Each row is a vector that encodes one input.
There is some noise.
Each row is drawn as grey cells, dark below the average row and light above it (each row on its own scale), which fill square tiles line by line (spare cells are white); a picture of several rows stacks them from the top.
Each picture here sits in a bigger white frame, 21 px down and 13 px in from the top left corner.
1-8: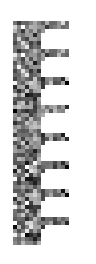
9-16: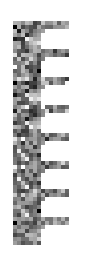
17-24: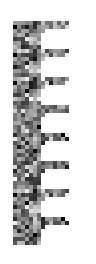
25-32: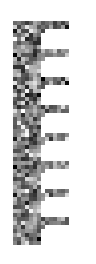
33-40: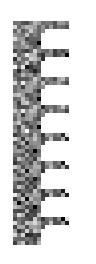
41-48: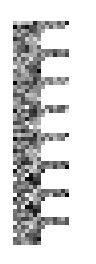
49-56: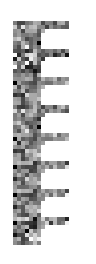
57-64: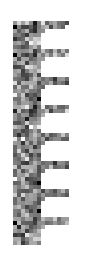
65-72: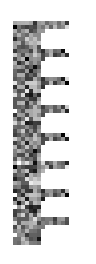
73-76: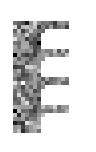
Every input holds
either a point on a 5-point line, or a point on a 6-point line.
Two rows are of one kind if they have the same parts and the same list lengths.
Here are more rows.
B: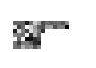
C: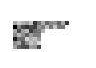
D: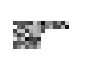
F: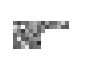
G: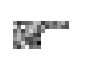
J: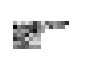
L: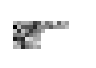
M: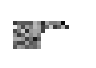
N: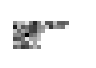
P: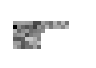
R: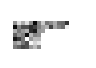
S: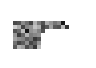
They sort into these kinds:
B, D, F, G, M, S
C, J, L, N, P, R

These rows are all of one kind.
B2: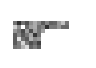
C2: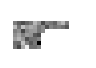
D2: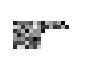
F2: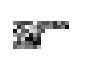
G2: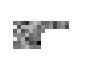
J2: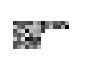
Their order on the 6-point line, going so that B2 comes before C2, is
B2, C2, G2, F2, J2, D2.
